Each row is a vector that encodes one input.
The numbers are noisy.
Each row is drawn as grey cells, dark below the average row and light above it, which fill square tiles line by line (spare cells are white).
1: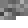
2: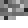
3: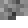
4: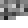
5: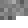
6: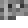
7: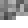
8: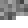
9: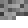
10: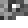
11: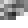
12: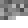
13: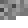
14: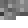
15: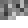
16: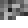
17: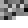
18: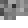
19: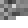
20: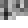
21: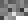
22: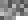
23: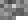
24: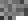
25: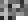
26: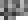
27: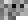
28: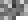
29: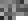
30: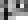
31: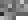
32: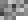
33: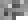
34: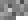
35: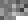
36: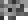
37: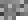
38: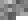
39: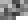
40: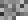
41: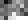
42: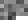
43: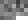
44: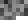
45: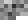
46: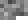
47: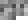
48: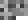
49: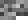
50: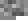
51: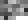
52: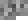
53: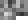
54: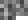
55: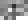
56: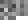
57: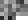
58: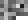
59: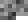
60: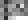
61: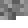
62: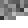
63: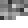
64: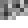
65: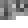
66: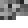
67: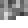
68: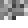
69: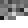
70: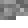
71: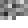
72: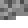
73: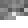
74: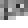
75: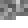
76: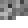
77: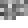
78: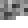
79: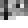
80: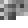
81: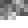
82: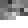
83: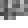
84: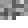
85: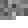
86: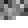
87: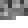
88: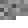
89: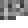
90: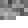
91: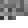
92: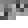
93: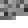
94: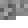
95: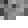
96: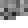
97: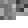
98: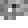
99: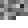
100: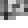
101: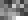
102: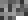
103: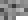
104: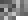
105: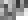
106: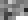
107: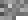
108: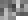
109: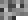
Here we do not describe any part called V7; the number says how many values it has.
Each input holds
a value of V7, together with a list of up to two points on a 4-point line.
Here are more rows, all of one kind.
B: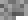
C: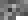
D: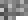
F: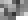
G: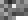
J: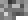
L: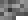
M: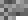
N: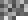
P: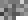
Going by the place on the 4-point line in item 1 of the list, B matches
C, F and N.
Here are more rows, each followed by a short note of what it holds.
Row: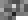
a value of V7, together with a list of one item
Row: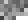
a value of V7, together with the empty list
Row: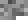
a value of V7, together with a list of one item
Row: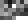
a value of V7, together with a list of one item
